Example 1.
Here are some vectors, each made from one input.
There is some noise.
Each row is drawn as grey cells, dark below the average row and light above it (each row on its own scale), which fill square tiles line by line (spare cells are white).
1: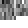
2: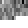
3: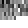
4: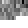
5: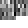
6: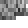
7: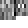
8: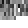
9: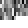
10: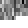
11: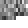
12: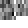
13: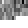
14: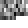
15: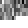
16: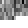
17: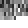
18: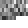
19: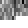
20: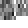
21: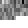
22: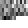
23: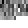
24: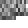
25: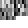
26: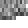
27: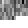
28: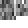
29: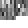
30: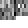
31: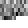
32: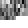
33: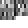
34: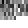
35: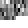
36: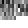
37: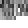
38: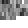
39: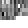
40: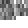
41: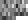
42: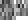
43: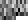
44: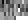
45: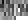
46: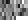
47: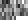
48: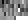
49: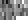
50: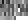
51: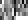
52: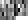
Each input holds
a point on a 5-point line.
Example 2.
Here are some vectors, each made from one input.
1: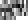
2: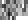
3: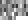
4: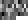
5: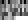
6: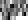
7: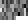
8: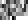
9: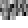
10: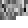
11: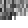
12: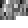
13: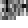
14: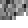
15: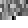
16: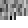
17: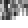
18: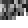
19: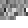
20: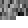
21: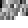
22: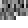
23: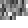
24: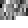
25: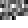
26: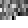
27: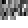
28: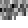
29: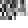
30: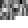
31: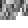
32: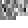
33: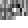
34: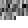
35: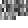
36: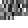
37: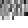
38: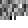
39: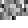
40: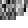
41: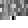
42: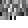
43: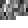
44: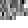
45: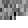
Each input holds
one of 10 labels.
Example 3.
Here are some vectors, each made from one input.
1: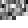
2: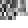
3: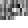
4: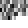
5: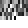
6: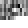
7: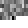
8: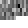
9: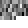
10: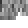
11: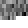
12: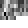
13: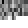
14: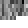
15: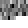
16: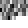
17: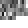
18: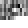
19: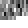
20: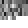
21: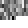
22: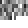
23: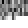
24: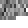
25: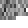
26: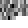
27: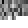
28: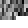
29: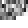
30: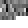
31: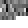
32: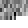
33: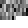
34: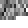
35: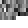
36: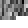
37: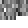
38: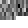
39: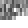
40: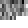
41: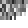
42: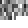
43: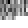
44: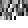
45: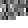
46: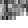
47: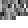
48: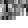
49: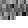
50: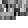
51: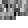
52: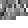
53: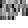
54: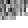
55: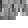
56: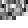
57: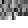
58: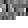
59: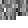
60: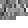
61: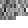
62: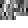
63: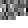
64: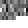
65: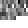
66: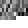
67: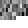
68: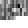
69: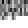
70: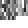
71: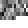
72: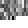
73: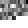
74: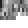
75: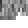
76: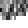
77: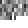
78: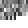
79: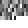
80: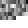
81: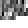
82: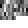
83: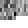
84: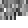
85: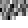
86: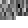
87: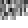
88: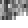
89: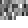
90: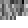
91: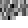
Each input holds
one of 10 labels.
